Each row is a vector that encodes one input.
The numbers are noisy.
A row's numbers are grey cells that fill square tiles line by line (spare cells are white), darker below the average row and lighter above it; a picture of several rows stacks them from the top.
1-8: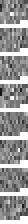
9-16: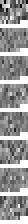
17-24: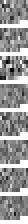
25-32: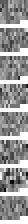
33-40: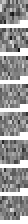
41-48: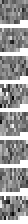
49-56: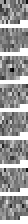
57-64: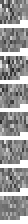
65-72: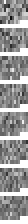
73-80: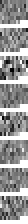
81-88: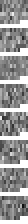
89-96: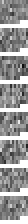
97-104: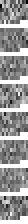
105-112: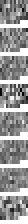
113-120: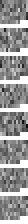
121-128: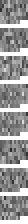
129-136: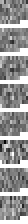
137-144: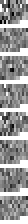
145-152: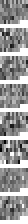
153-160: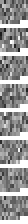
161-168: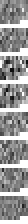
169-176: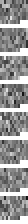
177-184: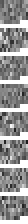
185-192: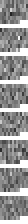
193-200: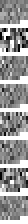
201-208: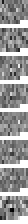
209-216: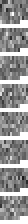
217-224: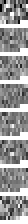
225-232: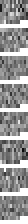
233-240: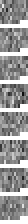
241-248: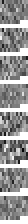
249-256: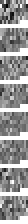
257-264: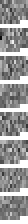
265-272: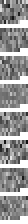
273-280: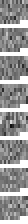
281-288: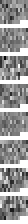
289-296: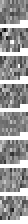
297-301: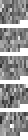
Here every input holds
a node of a 13-node tree, together with either a fixed value, or three true/false values.
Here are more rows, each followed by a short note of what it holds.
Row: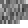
a node of a 13-node tree and three true/false values
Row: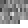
a node of a 13-node tree and three true/false values
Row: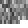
a node of a 13-node tree and three true/false values
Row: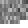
a node of a 13-node tree
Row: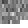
a node of a 13-node tree and three true/false values
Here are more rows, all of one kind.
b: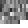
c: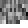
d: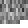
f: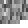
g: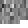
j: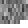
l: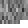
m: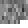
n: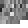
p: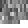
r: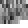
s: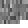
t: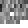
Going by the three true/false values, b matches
g, n and s.
